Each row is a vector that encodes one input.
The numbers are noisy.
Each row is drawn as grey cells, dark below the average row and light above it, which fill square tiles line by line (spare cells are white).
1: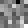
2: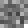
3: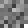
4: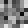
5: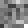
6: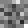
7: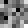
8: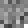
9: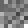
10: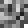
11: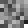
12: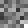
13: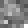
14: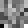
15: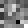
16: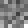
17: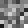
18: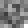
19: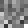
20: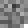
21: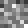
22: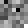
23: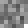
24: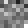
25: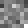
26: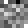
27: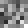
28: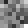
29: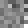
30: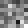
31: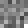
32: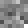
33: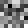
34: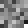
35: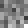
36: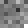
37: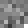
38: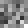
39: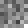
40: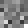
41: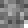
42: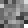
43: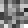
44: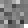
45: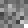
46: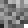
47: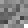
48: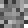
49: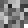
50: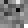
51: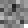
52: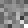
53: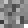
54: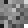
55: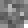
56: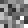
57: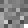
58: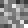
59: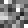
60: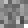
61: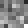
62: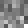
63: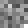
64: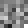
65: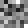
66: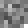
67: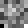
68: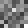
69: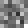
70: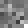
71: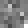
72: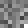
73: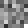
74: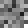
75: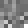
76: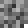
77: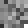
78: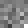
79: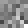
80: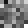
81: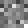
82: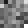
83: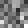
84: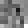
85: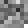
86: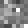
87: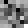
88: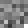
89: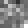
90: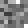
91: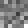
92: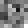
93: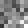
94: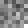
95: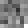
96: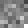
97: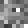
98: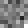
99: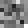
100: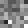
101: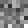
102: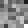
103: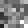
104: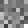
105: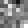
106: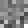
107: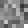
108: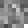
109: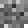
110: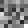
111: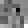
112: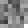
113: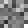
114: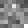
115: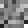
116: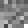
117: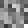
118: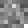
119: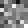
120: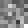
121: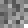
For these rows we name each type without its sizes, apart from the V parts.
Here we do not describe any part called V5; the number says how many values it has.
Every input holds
a value of V5, together with either a label, or three true/false values.
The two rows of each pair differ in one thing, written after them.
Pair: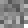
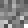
the value of V5
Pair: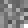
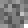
the value of V5
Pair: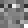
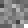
one of the three true/false values
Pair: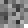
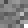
the value of V5
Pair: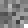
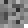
the value of V5
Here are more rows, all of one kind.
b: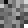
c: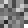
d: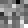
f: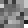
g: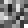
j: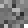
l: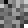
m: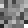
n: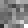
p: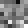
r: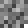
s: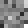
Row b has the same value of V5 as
j, l, p and r.
